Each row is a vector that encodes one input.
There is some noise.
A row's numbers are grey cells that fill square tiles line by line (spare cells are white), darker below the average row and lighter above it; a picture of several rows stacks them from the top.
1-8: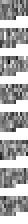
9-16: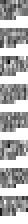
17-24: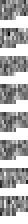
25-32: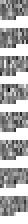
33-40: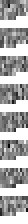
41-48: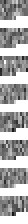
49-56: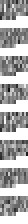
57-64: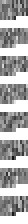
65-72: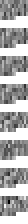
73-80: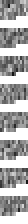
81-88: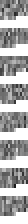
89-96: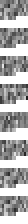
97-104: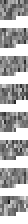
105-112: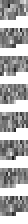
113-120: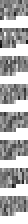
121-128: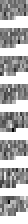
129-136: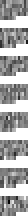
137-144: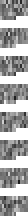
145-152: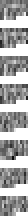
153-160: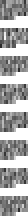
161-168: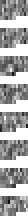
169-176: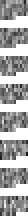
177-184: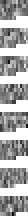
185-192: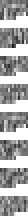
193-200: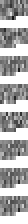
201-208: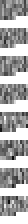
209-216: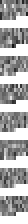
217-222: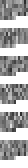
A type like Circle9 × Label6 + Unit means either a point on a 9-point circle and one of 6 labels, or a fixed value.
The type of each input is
Bool × Bool × Bool + Circle6 + Circle8.
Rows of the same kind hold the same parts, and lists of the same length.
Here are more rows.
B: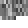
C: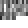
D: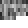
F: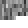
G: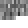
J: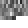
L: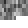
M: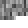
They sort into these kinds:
B, J
C, D
F, G, L, M

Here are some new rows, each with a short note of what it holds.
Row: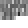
three true/false values
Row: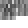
three true/false values
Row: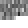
three true/false values
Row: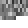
a point on a 6-point circle
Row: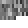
a point on a 6-point circle
